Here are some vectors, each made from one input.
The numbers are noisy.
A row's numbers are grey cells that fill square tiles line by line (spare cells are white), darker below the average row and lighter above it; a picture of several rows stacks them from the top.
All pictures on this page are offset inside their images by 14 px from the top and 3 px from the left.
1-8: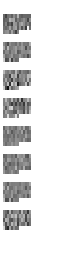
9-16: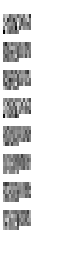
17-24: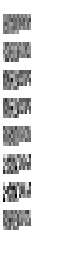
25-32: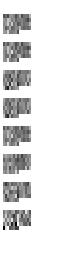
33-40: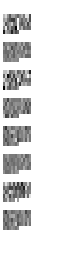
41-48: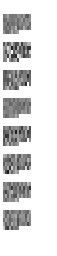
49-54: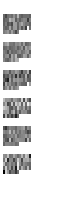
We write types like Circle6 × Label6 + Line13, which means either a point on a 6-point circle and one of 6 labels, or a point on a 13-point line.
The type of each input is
Bool × Tree8.
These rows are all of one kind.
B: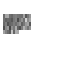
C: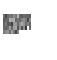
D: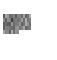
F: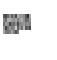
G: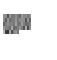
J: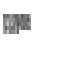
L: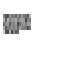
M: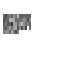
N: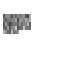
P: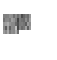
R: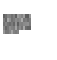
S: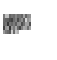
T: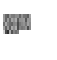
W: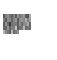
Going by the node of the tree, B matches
D, N, S and W.
